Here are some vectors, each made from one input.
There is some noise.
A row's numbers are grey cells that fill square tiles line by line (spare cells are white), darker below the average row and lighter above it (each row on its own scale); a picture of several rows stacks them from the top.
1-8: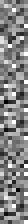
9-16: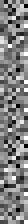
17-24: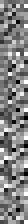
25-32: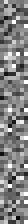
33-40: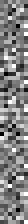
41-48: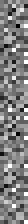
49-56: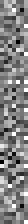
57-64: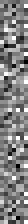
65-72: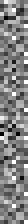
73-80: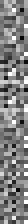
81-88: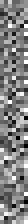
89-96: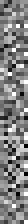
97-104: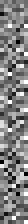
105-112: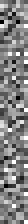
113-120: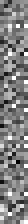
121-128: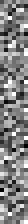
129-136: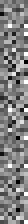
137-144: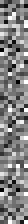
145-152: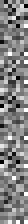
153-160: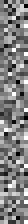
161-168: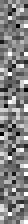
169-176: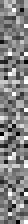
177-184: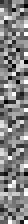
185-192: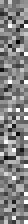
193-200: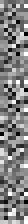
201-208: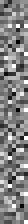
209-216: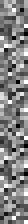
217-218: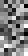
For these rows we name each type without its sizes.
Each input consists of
a point on a line.
